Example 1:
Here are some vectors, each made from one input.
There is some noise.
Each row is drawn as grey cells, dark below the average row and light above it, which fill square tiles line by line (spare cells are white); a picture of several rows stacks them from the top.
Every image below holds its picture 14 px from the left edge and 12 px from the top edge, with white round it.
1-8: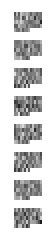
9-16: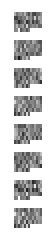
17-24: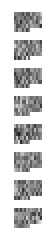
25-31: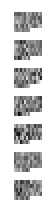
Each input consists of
a point on a 6-point line.
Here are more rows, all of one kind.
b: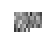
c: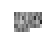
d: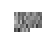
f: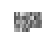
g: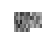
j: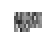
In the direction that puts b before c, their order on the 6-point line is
b, d, c, f, g, j.
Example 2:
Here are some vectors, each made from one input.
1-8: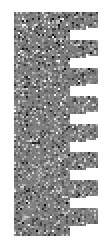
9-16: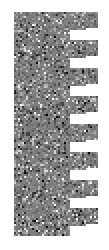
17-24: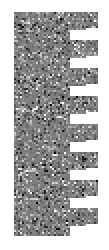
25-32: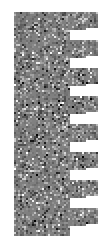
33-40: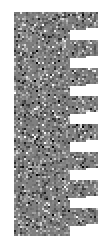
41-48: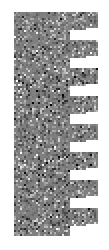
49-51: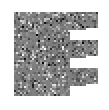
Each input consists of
a point on a 6-point line.
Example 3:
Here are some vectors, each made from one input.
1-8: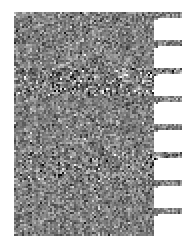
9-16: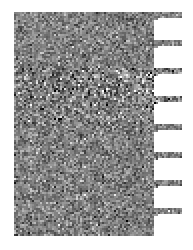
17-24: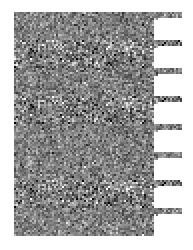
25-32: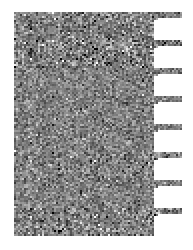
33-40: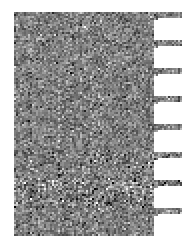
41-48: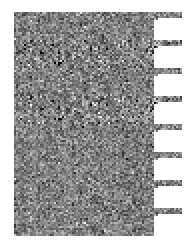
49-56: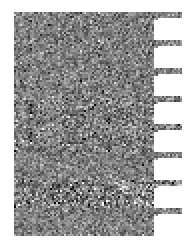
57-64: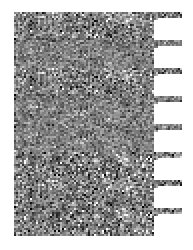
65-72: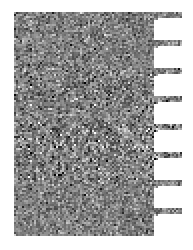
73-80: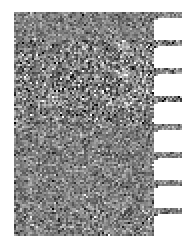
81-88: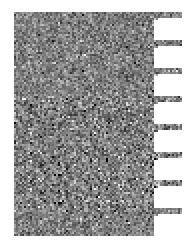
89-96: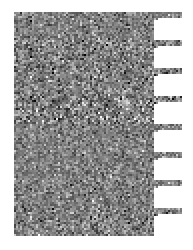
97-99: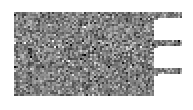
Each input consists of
a point on a 9-point line.
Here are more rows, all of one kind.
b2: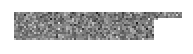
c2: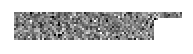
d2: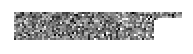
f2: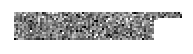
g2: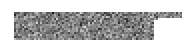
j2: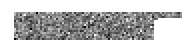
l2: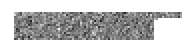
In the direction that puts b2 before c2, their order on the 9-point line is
f2, j2, l2, b2, g2, c2, d2.
